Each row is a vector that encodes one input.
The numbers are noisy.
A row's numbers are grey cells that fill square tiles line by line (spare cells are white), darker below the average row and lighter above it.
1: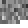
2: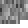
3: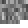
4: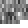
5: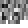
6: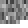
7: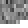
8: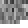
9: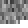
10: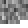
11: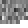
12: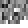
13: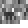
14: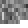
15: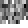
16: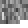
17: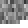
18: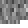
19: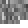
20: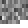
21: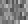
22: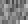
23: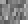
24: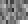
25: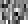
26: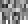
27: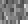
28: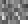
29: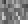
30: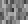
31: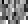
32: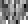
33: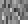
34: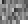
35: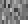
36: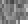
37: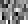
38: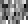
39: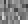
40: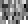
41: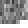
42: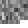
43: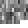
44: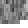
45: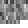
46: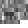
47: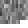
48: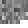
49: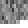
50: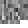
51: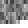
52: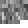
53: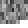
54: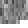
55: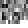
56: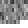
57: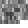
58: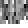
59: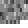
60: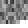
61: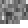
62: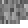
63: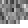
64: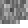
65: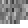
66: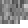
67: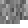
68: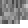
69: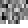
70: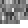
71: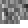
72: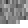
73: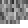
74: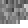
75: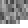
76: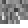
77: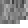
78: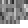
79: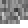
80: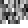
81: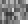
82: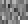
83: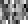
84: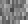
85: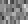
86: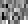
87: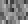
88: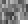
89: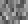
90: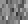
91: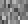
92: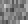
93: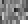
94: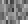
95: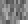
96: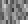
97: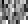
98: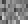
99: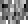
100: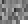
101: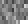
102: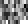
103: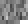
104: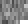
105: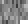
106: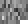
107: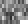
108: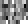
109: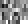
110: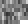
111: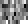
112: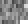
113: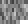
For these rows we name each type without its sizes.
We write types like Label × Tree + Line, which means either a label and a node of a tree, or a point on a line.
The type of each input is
Bool × (Line + Tree).
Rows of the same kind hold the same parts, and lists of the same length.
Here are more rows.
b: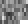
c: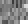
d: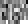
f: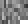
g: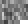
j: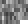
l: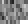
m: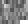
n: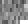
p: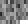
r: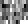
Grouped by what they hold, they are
b, f, g, j, r
c, d, l, m, n, p

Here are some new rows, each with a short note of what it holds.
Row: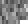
a point on a line and a true/false value
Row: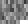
a point on a line and a true/false value
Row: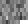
a point on a line and a true/false value
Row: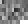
a node of a tree and a true/false value
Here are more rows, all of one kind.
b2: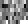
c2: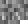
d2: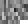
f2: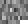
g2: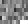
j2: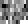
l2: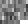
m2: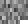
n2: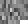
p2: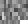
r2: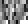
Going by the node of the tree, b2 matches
f2, j2, m2 and n2.
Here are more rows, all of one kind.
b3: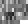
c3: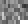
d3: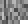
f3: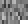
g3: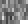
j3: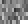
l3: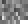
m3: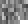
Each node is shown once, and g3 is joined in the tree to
b3 and m3.
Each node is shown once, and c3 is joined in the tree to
d3, l3 and m3.
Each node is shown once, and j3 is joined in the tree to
l3.
